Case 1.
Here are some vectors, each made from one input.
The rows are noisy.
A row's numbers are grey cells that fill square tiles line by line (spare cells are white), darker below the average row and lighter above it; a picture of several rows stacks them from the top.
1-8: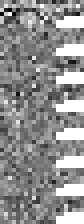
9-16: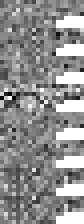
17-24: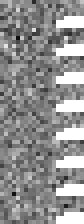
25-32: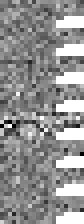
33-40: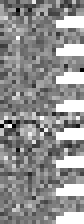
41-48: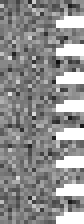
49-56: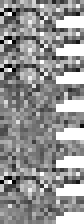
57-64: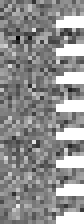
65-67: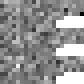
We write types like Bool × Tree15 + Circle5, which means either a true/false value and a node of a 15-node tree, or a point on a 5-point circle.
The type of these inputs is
List2(Line7).
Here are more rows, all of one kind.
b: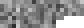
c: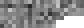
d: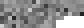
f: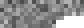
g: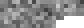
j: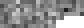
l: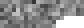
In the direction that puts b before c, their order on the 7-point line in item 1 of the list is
b, d, j, l, f, g, c.
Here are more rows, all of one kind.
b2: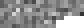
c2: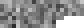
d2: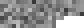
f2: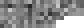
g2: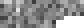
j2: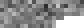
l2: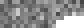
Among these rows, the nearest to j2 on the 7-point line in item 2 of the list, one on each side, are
c2 and g2.
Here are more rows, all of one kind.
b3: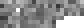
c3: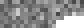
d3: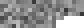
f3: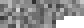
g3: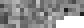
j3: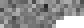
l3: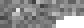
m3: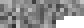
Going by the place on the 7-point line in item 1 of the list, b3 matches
f3 and m3.
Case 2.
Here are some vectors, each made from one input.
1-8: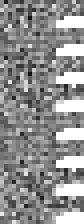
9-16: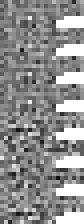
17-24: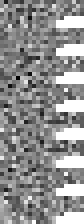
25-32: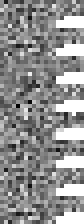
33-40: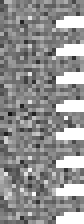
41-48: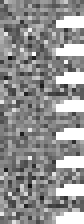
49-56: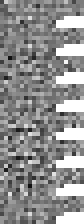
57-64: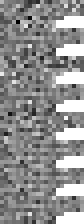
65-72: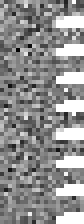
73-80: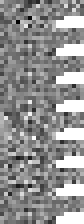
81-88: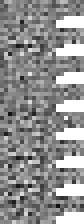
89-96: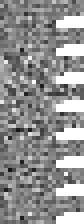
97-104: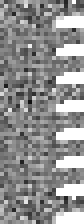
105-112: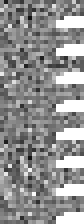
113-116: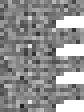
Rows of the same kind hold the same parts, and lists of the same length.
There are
2 kinds of row.
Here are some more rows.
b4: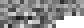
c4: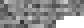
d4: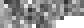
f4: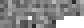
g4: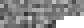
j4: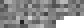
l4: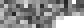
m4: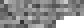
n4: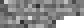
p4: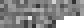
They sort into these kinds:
b4, d4, l4
c4, f4, g4, j4, m4, n4, p4

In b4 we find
a point on an 8-point circle.
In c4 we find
three true/false values.
